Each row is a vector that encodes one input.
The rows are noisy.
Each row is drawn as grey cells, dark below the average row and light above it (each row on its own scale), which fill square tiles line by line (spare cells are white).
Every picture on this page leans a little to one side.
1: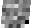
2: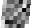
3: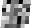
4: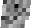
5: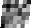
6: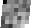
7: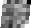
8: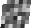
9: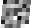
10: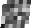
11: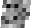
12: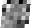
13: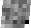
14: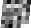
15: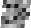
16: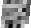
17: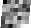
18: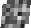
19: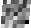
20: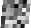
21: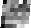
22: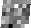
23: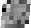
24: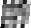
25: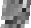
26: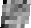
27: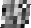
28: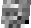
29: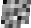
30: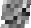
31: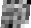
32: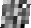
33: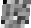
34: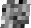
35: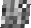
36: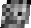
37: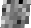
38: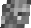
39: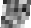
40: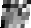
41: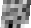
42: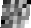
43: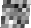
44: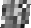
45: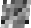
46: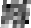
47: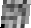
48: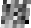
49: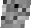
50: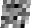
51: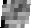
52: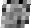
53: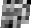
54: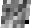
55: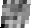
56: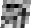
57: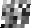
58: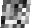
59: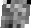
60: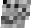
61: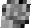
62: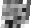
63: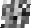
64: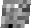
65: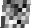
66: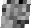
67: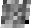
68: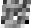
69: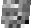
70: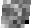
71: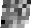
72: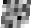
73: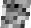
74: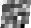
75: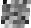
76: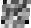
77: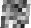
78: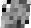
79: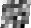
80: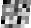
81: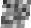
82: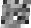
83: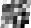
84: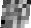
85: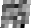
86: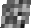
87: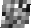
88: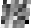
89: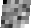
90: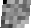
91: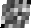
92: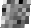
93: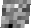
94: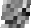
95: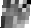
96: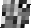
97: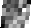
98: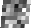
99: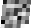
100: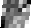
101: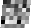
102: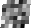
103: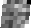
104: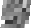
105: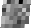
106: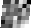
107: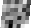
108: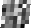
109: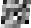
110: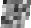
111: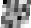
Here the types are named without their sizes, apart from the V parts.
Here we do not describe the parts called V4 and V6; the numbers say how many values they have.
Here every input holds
a label, together with either a true/false value and a value of V6, or a value of V4.
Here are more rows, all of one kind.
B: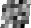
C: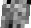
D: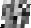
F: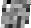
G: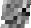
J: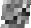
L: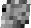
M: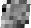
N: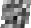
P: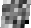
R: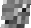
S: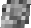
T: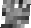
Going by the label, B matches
F, L, M and S.
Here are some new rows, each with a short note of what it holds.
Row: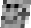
a label, a true/false value and a value of V6
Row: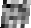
a label, a true/false value and a value of V6
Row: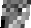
a label, a true/false value and a value of V6
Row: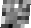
a label and a value of V4
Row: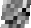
a label and a value of V4
